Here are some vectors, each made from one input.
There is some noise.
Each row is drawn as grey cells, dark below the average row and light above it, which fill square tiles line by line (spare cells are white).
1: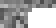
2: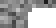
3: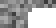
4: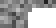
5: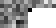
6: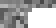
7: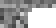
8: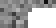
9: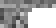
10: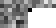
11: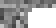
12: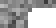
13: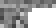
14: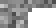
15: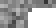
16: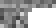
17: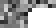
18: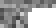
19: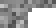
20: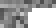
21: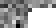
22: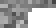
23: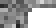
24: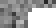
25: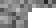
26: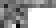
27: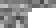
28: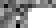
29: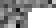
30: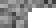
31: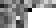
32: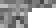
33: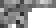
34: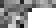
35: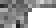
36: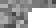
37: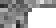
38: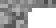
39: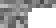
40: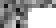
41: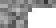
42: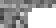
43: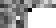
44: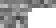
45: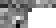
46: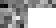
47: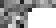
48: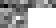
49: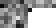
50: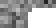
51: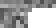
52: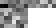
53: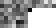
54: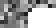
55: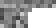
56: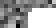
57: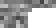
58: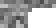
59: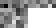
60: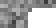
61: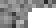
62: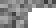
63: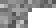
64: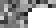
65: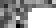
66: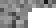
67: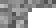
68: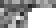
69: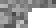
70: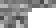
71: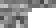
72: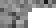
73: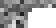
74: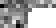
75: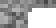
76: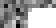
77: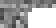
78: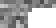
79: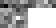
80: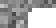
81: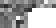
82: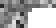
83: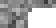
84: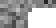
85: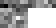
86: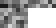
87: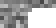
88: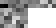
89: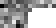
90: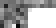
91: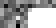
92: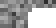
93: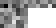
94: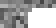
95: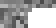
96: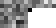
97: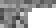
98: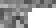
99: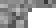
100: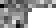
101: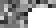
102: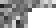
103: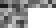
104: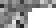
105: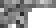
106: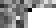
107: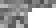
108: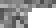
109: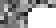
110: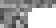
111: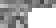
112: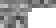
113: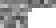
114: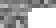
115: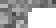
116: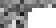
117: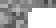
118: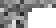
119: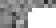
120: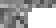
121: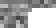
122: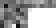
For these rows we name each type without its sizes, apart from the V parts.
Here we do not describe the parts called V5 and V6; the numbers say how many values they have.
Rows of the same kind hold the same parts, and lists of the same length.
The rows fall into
4 kinds.
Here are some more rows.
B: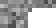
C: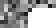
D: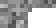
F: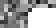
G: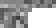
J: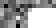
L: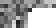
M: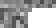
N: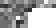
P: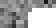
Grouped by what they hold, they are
B, D, P
C, F
G, M
J, L, N

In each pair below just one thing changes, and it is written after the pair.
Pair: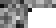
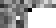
the value of V5
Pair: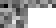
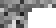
the value of V5
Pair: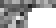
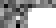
the value of V5
